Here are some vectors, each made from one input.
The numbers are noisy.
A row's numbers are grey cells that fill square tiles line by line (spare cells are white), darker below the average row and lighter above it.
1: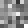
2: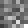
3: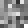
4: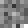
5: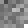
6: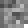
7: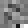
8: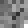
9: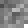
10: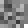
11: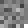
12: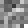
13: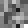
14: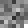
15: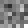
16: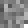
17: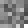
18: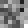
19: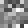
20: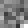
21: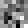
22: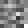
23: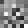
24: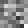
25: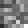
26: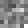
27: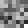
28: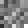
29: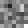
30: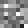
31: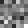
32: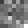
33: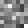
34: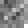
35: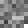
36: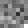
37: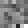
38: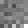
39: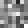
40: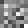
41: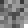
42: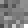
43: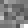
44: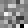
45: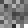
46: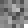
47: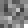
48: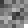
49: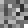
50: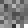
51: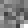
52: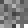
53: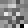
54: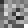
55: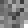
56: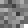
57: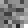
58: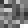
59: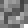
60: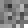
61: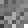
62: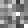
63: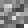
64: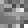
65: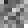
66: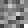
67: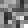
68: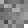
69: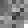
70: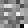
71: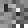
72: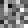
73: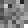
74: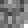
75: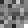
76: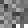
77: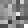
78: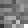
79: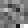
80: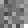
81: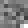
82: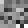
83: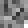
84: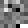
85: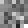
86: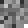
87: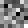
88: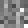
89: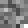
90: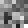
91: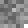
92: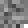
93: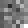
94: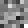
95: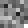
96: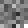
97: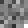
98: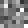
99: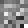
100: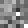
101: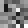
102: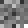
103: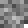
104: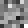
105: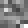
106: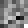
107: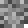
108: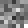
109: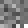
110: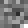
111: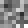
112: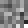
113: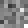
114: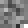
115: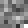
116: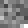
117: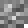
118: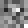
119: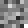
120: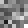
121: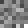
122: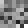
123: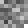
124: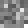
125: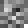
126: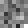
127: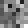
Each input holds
a point on a 6-point line, together with a list of up to two points on a 7-point line.
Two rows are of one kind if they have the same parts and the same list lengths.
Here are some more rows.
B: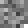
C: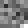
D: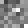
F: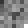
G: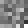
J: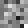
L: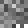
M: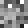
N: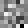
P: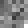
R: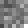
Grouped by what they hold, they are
B, D, G, R
C, F, L, P
J, M, N

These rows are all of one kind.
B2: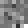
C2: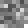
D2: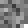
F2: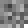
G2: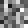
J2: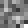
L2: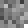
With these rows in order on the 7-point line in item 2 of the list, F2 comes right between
J2 and L2.
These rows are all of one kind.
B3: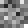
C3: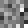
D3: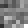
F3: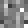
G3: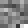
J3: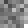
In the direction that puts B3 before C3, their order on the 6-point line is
G3, B3, D3, J3, F3, C3.
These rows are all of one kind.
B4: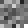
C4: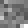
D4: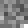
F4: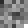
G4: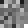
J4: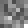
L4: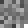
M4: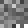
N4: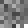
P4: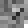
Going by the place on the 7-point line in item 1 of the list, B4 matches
F4 and L4.
